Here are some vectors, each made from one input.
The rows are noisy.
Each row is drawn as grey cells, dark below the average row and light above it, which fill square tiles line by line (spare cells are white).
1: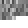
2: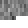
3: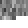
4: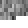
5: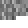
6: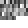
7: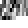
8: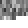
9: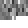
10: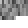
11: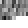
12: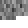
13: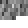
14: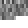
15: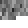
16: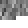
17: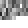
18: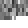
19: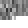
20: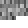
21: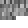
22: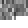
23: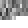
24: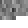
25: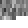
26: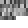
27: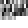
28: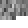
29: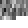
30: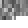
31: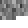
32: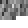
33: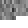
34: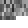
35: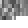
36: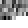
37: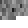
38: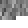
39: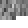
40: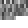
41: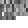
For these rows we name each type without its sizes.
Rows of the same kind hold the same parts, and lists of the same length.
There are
2 kinds of row.
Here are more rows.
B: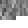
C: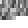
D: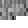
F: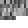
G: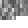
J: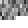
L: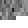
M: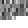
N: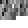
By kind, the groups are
B, D, F, L, N
C, G, J, M

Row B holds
a point on a line.
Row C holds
a label.
